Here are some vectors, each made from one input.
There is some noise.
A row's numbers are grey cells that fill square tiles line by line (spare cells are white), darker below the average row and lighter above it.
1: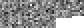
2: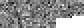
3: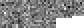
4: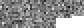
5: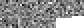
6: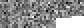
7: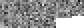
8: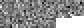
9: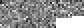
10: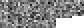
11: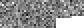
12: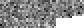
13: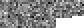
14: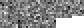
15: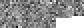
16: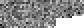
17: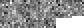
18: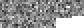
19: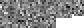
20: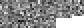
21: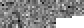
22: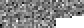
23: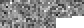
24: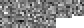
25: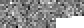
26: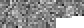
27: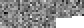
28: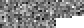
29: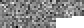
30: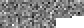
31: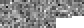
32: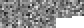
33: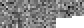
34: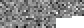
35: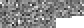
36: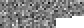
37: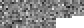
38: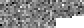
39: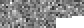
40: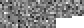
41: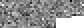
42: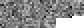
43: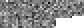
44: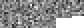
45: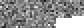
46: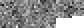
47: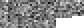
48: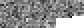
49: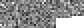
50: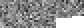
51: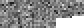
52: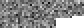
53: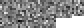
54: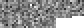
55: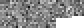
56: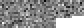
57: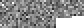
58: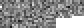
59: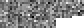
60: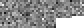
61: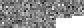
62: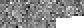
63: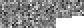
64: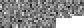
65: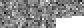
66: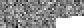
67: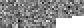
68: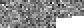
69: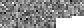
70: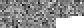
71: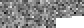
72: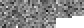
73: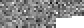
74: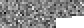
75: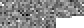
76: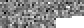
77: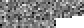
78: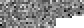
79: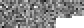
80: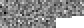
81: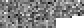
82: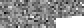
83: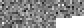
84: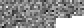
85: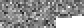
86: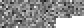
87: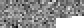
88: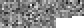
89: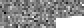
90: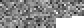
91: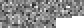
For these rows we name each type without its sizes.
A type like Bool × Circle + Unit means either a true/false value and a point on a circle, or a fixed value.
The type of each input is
(Label + Line) × Line.
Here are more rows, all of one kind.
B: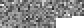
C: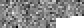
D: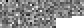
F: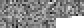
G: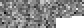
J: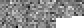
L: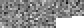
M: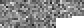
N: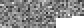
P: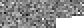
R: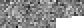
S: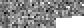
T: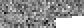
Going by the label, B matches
L and N.
